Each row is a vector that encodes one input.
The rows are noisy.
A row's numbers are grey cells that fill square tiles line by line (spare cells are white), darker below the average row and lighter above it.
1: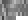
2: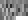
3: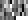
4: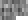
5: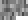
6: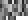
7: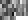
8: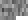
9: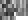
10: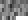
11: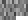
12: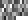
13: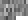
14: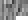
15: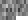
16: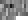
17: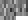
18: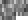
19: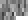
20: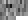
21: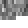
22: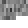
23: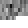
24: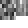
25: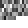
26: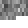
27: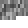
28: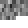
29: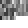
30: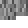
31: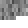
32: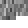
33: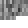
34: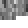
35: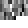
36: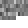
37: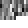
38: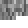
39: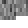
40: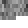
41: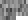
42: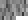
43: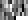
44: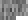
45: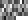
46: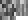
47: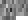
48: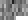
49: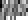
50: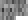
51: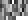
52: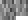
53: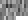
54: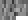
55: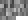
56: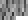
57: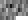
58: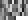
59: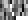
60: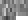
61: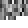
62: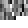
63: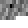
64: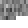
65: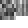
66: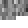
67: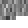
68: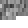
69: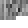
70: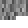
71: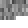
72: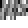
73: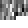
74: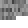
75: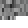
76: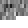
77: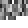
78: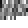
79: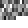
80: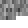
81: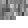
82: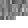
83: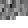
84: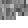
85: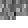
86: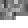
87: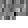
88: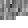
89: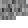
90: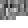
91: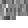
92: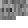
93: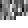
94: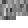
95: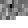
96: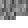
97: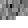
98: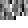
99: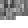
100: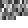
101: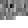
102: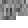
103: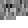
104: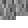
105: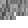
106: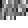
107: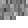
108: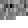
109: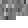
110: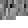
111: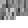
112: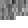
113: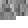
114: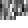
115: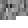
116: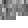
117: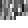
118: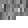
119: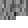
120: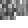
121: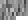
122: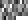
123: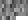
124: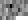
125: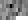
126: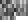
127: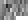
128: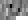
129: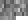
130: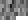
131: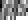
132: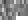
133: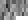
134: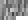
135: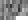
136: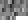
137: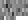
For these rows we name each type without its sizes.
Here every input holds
either a point on a line, or a list of points on a circle.
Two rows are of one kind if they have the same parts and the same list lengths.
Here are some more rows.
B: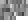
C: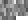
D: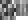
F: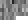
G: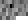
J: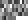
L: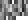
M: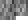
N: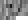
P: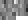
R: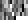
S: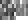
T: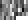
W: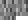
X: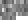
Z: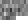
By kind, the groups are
B, C, P, X
D, S
F, G, M, N, W, Z
J, L, R, T

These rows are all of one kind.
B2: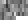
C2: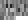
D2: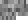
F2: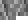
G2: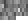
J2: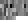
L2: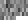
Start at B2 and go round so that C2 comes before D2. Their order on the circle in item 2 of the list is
B2, F2, G2, L2, C2, J2, D2.
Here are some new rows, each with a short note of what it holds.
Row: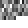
a point on a line
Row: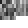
the empty list
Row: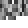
a point on a line
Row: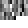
a point on a line
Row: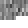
a list of one item
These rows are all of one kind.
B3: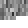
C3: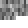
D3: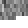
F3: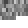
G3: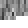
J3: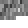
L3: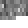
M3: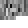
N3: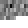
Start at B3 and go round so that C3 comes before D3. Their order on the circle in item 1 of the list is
B3, G3, C3, F3, D3, L3, J3, N3, M3.
